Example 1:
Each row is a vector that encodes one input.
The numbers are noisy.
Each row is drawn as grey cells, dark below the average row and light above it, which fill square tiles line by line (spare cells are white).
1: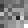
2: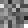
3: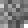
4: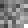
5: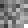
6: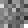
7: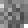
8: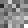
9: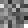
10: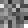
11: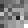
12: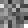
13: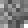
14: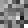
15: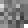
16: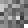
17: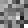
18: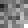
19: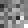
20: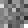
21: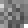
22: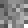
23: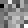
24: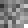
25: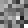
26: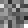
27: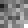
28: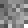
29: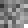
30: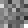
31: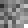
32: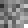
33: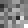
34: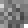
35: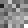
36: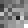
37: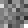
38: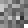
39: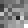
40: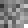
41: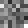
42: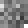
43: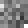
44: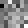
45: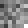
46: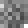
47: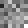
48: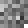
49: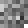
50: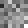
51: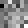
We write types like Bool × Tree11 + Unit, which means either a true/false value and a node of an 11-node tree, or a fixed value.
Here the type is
Bool × Line7.
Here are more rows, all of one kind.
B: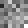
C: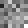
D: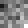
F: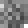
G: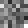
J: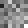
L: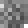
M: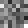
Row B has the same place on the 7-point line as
C and J.
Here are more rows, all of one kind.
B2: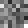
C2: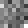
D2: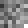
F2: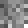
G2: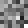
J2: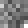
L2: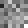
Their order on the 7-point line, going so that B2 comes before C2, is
B2, C2, J2, D2, F2, L2, G2.
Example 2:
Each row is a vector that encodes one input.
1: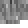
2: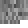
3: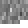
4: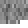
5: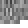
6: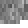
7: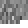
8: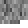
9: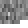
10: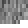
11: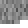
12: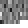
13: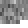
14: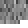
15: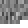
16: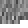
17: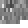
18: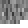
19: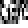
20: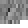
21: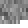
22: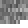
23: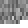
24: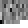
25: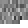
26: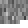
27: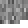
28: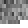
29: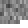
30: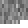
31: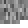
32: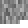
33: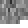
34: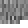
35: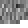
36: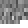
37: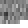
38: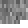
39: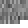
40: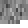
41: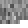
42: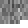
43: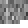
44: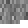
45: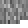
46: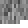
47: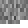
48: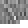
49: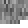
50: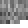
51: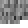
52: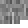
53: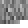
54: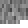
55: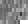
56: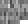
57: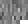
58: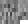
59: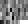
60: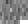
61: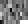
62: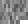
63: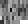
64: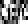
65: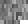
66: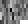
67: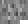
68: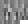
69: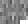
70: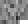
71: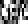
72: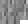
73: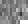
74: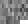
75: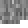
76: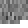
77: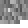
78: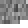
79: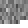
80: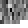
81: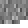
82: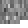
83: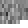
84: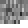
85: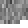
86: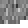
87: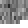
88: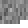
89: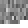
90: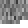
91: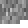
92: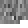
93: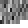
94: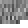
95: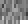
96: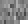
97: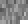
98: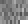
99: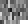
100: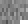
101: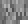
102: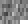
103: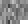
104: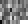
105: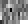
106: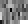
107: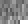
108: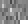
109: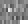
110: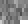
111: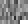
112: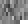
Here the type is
Bool × Tree13 + Unit.
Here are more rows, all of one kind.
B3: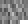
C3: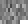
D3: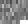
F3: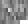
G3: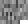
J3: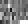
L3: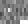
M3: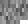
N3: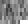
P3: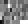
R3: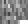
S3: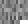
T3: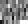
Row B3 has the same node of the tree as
J3, P3 and R3.
